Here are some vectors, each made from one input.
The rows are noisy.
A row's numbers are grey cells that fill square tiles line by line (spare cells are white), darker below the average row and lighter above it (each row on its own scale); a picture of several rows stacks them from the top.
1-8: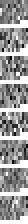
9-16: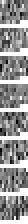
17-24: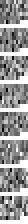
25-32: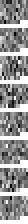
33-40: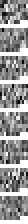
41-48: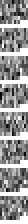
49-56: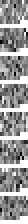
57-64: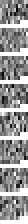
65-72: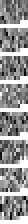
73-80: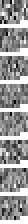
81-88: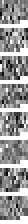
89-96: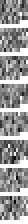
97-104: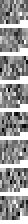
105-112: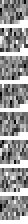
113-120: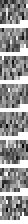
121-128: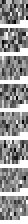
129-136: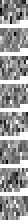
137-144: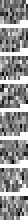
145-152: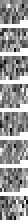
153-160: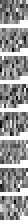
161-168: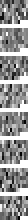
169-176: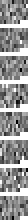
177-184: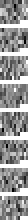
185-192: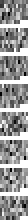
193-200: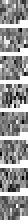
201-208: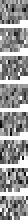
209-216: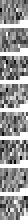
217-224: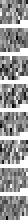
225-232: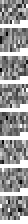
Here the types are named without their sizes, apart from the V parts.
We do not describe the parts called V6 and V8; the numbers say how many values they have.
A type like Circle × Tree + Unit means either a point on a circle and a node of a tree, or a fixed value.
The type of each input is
(Bool × Bool × Bool × Bool + Unit) × (Line + V8) × V6.
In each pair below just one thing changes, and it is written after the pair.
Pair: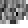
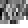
one of the four true/false values
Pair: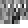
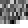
the place on the line
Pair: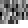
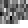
the value of V6
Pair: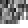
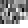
the value of V6
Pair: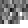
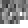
one of the four true/false values
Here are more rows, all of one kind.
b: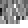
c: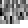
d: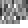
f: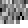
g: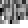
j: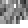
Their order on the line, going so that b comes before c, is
j, f, d, b, g, c.
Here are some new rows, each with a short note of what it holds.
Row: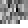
a value of V6 and a value of V8
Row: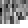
a point on a line and a value of V6
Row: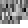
a point on a line and a value of V6
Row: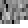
a point on a line, four true/false values and a value of V6
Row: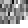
a point on a line and a value of V6
